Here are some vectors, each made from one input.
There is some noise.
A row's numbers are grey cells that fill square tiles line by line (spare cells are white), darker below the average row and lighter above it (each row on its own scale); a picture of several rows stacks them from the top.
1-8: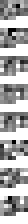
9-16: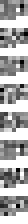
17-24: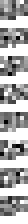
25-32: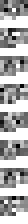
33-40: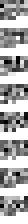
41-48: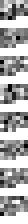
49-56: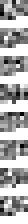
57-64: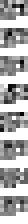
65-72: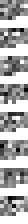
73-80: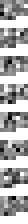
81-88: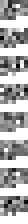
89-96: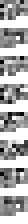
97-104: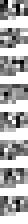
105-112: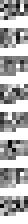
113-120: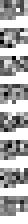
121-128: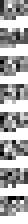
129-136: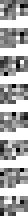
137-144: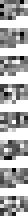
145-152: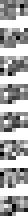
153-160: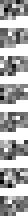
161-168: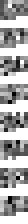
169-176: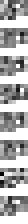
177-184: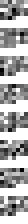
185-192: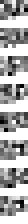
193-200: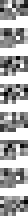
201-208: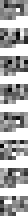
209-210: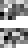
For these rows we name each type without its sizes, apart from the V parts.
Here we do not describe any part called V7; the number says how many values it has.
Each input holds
a point on a line, together with a list of items, each a true/false value and a value of V7.
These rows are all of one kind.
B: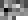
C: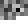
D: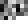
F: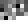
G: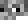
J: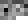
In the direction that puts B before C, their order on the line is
F, D, G, J, B, C.
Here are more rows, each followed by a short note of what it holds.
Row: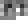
a point on a line, together with the empty list
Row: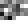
a point on a line, together with a list of one item
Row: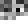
a point on a line, together with a list of two items
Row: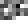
a point on a line, together with a list of one item
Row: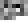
a point on a line, together with the empty list
